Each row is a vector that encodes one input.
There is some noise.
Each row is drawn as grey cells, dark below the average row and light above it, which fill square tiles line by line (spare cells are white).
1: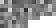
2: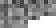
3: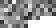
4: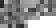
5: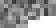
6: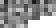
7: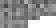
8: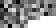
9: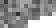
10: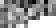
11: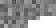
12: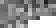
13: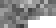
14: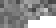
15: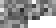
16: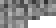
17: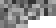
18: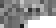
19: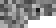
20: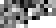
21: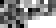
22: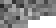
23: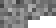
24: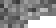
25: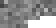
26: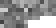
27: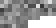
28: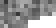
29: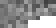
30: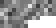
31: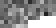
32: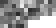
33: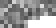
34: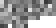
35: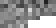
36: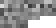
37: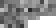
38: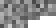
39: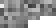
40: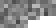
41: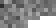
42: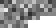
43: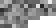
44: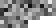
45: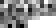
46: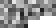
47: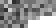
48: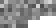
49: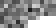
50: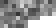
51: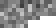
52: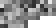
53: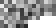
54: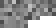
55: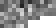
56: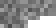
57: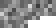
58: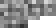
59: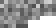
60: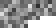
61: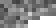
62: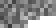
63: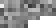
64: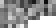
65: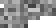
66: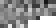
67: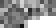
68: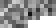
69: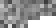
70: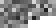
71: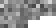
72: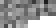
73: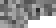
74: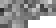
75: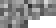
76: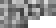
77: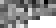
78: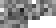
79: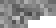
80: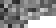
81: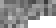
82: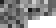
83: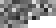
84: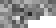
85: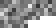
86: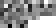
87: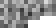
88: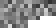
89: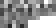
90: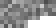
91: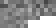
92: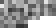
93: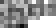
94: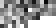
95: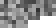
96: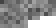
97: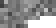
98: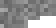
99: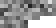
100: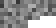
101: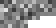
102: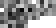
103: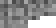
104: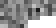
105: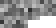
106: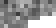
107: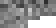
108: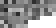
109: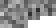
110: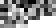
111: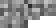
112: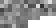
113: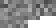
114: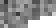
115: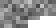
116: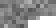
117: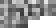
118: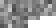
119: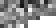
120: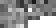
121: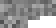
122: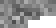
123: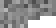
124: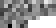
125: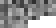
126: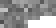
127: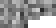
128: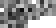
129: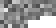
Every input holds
either a point on a 6-point circle, or a fixed value, or a node of a 14-node tree.
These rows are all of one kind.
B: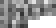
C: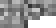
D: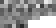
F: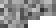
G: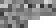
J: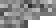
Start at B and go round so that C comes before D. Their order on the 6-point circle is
B, C, J, G, D, F.
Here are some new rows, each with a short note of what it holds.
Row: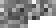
a fixed value
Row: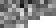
a node of a 14-node tree
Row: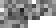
a fixed value
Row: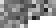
a fixed value
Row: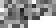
a fixed value
